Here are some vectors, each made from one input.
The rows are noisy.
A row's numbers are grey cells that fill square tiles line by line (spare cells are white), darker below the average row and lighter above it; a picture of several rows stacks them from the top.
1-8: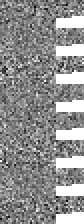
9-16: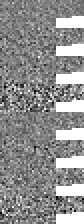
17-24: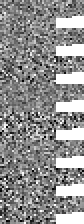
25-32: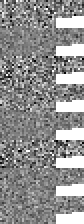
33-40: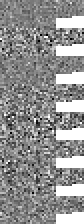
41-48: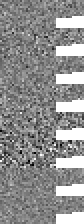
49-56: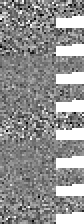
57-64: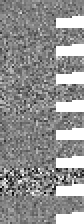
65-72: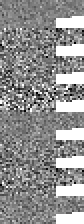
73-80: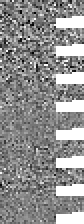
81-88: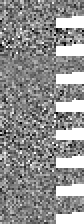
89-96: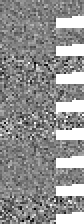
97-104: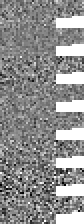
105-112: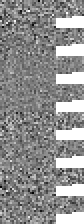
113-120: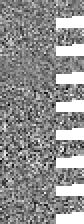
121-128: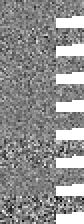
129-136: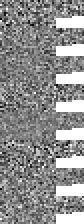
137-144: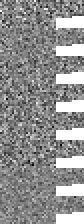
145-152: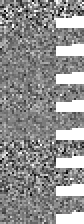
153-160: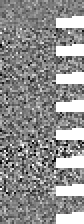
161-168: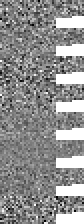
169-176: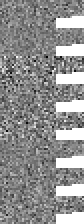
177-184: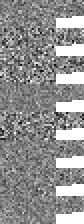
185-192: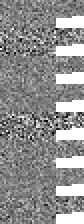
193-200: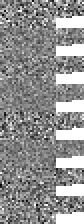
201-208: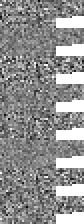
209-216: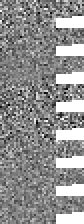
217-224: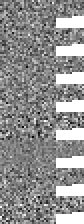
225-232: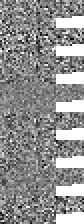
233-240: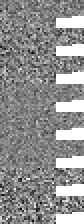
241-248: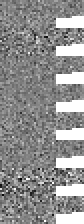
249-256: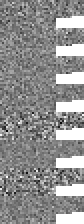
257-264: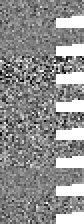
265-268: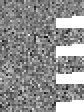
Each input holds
either one of 7 labels, or a point on a 7-point line and a node of a 10-node tree.
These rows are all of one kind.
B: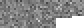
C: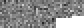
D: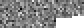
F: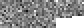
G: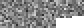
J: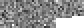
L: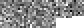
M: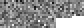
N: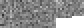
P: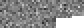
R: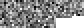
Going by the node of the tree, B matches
C, F, G and P.
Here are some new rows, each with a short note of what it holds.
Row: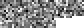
a point on a 7-point line and a node of a 10-node tree
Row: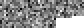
a point on a 7-point line and a node of a 10-node tree
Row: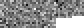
one of 7 labels
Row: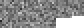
a point on a 7-point line and a node of a 10-node tree
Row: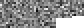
one of 7 labels
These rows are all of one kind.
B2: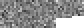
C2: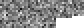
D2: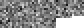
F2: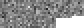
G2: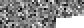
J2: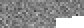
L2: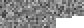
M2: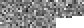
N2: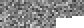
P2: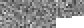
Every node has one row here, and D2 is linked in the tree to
F2, J2 and N2.
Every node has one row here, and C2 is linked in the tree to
P2.
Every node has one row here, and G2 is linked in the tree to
P2.
